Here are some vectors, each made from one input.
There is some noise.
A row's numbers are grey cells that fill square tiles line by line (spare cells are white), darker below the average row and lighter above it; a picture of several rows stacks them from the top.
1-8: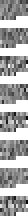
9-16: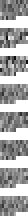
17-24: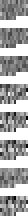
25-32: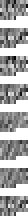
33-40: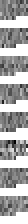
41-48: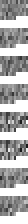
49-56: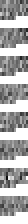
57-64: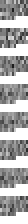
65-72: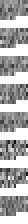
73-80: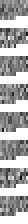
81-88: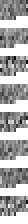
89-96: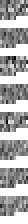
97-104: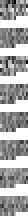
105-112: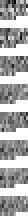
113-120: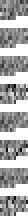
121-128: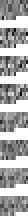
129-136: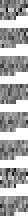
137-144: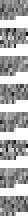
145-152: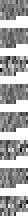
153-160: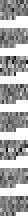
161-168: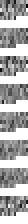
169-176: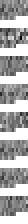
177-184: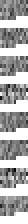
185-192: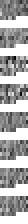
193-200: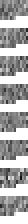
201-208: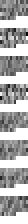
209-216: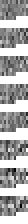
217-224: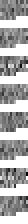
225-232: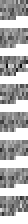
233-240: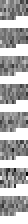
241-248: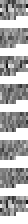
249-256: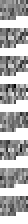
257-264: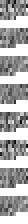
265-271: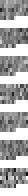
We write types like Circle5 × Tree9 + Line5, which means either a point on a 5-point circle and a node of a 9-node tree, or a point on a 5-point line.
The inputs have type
Bool × Tree11 + Line10 × (Tree8 + Unit).
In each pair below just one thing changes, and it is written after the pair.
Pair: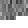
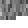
the node of the tree
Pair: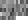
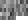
the node of the tree
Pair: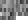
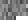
the place on the 10-point line
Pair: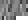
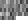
the place on the 10-point line
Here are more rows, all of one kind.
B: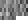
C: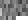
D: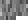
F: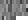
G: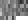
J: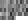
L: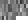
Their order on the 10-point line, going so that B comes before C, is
J, B, F, L, D, C, G.
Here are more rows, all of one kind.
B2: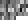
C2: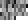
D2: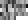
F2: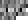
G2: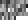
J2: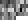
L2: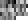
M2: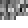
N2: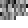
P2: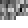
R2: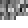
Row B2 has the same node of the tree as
M2, N2 and R2.
